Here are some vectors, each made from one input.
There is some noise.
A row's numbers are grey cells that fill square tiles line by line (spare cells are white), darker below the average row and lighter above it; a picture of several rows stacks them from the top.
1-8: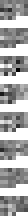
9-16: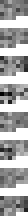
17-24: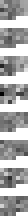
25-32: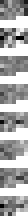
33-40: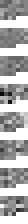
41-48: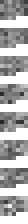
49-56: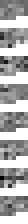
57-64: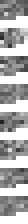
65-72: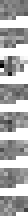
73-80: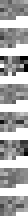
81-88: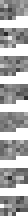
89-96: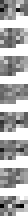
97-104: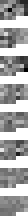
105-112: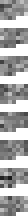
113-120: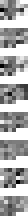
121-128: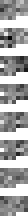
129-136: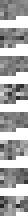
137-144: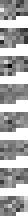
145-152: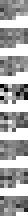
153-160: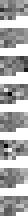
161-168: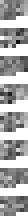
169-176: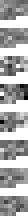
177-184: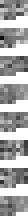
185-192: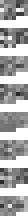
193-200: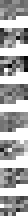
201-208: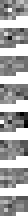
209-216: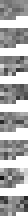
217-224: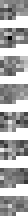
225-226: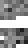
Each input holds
a node of an 11-node tree and a true/false value.
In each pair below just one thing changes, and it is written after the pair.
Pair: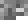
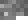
the node of the tree
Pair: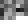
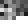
the true/false value
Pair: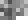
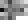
the node of the tree
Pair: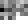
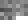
the node of the tree
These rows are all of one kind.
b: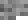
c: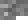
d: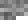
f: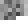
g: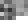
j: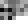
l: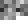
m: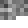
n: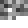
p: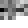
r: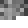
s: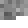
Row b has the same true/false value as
l, p and s.
